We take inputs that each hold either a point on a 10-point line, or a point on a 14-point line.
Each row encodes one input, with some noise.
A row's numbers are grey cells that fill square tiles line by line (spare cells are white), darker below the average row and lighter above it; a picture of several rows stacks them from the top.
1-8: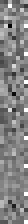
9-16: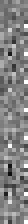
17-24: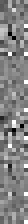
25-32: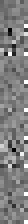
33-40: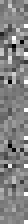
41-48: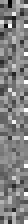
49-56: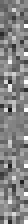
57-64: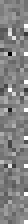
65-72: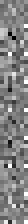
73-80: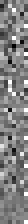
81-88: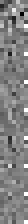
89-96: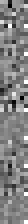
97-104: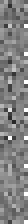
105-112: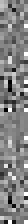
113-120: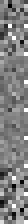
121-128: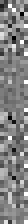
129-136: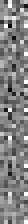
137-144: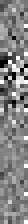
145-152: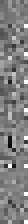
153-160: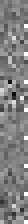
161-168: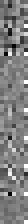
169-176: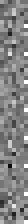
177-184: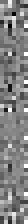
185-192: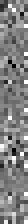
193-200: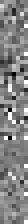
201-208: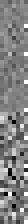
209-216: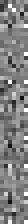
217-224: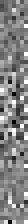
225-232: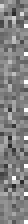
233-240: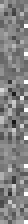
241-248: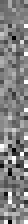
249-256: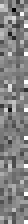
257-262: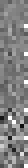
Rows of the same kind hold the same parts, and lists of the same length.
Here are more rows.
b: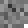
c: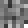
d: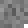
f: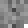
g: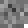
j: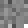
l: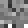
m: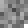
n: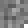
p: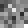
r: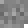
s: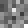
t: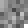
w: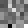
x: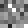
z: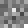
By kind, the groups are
b, c, d, g, n, s, w
f, j, l, m, p, r, t, x, z

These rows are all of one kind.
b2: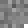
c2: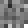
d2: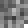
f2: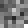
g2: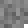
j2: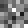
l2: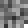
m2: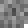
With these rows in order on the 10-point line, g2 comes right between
l2 and m2.
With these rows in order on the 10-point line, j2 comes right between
c2 and l2.
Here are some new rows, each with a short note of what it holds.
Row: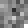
a point on a 14-point line
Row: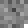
a point on a 14-point line
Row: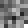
a point on a 10-point line
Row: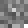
a point on a 10-point line
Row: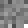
a point on a 14-point line
